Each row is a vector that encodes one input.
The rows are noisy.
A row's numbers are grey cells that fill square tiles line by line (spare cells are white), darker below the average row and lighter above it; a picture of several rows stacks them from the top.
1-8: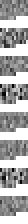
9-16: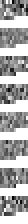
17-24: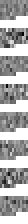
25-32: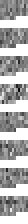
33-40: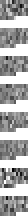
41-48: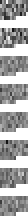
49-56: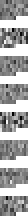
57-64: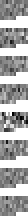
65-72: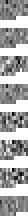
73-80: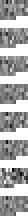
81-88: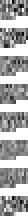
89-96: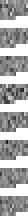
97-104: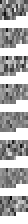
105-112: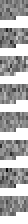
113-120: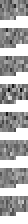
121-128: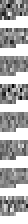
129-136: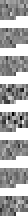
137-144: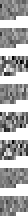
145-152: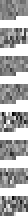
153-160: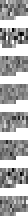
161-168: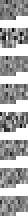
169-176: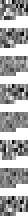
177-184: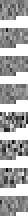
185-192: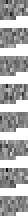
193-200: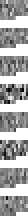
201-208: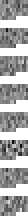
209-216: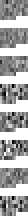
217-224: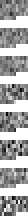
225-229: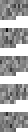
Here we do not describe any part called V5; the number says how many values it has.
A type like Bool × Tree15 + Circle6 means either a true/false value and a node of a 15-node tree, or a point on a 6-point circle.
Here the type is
(Bool × Bool × Bool + Unit) × V5 + Tree7.
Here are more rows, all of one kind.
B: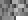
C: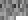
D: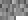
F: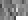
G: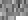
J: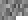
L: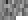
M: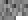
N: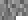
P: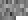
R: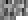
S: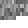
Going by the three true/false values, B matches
L, M, N and R.
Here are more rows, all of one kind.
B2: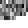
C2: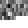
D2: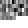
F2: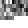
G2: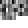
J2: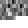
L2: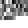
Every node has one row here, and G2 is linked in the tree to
D2.
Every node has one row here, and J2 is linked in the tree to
C2, D2 and F2.
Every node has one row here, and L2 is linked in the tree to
F2.
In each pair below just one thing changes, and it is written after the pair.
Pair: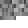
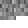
one of the three true/false values
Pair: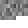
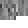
the value of V5
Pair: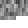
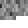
one of the three true/false values
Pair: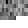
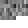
one of the three true/false values
